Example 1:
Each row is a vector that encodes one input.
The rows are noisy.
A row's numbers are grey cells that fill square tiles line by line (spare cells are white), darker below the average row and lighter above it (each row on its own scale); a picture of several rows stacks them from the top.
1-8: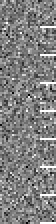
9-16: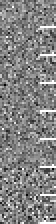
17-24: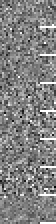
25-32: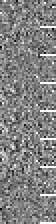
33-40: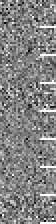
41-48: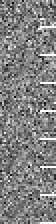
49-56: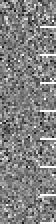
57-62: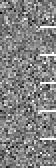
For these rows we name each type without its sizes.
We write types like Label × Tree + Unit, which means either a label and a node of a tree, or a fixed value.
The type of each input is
Label × (Tree + Unit).
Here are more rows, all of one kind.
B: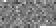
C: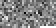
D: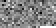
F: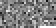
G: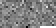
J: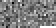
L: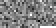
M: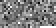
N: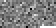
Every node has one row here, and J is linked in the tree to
L.
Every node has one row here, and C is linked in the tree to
F and G.
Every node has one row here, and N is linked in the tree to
G.
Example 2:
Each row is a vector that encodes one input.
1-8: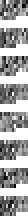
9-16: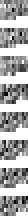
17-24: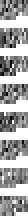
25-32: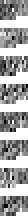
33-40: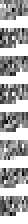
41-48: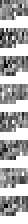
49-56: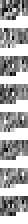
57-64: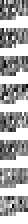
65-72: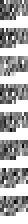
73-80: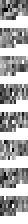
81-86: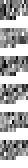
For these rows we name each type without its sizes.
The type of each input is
Label + Line.
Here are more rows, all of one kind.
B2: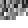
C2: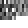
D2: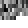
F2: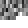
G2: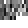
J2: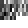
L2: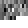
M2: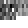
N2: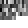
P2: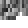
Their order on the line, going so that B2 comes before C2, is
B2, F2, P2, D2, L2, G2, J2, M2, C2, N2.
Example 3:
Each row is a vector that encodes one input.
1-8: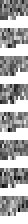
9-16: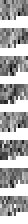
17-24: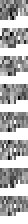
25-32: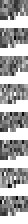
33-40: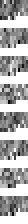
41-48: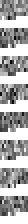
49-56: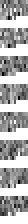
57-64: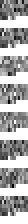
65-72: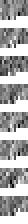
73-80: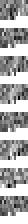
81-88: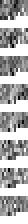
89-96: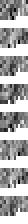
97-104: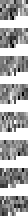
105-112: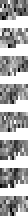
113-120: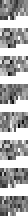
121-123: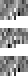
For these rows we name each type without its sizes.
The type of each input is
Bool × Line.
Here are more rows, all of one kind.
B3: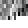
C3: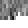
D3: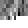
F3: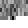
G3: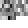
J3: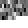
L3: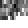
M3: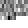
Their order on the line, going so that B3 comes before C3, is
J3, B3, D3, L3, C3, M3, G3, F3.
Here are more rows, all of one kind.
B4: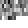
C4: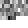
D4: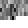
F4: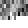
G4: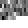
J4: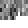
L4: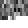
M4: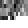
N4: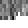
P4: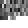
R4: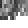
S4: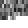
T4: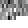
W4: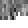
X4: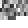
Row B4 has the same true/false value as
C4, F4, T4 and X4.
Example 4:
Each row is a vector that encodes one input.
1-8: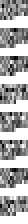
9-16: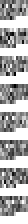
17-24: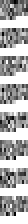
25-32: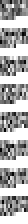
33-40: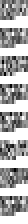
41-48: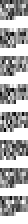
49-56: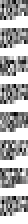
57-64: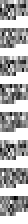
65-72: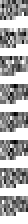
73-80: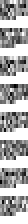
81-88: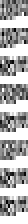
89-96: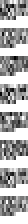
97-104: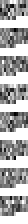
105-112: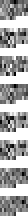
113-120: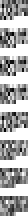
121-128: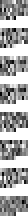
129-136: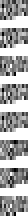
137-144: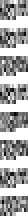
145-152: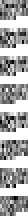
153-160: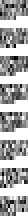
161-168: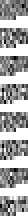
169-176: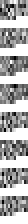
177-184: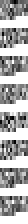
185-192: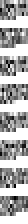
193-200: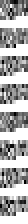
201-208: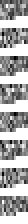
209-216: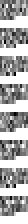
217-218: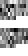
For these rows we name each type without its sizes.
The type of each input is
Bool × Circle.
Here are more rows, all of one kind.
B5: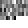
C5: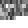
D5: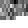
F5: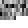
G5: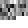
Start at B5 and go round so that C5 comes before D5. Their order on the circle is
B5, C5, D5, F5, G5.
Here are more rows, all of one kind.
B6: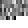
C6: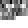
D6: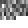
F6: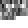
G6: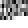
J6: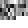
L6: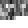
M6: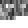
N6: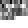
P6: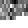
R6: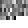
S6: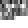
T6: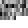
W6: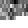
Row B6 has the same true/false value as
D6, J6, R6 and T6.
